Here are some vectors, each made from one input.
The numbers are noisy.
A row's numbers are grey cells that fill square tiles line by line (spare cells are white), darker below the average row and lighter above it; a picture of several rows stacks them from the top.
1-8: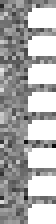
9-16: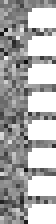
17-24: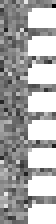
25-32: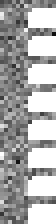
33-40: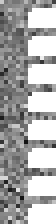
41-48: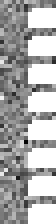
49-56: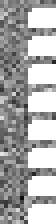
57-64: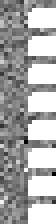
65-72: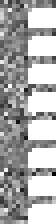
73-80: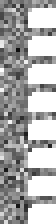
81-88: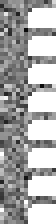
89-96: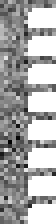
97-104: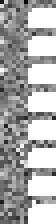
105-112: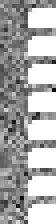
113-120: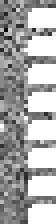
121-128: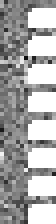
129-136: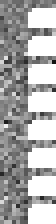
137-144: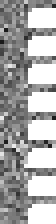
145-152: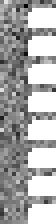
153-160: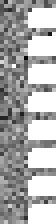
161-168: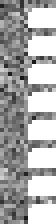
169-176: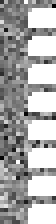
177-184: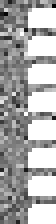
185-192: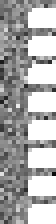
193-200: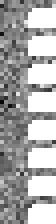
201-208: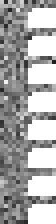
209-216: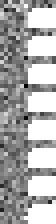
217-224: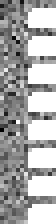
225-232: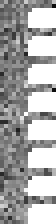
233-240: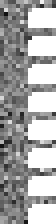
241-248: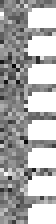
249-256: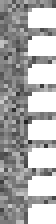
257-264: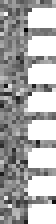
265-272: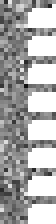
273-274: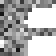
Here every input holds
a node of a 14-node tree, together with either one of 7 labels, or a point on a 13-point line.
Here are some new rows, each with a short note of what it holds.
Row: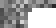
a point on a 13-point line and a node of a 14-node tree
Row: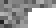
one of 7 labels and a node of a 14-node tree
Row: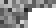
one of 7 labels and a node of a 14-node tree
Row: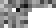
one of 7 labels and a node of a 14-node tree
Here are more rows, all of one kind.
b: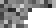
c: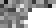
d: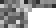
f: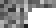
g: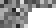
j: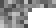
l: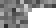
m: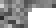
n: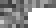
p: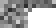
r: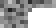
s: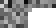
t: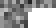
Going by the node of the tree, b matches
c, f, j and n.
